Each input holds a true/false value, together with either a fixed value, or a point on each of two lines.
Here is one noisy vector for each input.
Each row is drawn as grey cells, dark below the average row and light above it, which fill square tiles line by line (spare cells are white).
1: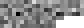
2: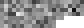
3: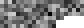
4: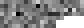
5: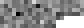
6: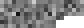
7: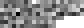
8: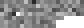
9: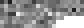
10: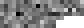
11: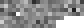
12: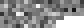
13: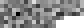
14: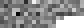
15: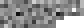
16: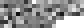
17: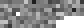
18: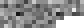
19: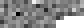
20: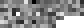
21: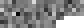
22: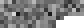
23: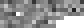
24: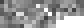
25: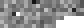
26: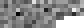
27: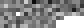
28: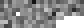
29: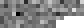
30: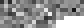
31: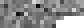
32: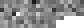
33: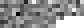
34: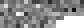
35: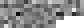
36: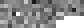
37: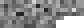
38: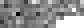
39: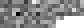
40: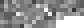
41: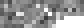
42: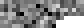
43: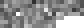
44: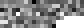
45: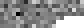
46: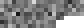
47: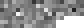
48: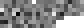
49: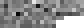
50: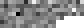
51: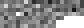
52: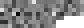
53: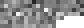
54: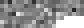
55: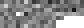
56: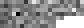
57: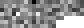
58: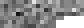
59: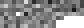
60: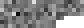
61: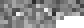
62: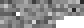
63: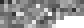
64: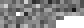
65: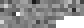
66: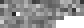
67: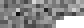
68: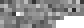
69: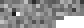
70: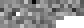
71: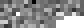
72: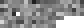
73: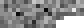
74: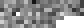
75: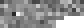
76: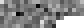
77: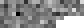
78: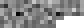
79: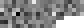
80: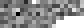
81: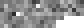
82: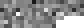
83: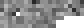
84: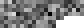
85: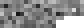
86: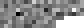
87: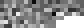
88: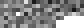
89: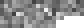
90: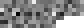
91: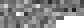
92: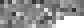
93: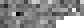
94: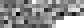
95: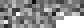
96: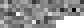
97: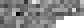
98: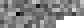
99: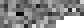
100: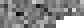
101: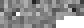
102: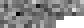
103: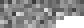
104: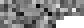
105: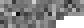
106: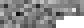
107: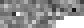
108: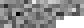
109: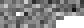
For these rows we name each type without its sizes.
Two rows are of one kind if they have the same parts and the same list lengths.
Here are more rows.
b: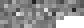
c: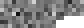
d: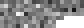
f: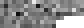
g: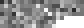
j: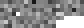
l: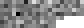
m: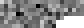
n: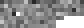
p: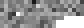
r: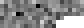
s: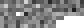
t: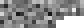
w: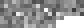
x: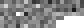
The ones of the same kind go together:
b, f, g, j, l, m, n, p, r, t, w
c, d, s, x

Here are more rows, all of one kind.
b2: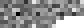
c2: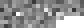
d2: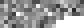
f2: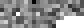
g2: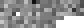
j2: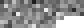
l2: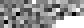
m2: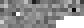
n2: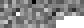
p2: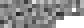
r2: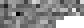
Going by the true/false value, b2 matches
l2, p2 and r2.
